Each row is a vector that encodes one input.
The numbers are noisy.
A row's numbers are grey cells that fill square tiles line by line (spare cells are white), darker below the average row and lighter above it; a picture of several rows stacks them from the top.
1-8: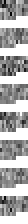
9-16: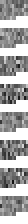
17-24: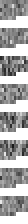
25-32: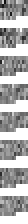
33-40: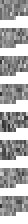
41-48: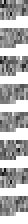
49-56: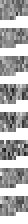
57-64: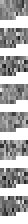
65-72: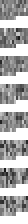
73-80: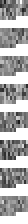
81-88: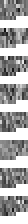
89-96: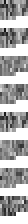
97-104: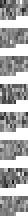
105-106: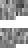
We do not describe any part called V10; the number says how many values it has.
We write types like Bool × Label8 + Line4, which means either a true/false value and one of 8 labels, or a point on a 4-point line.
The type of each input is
Label4 × Label7 + V10.
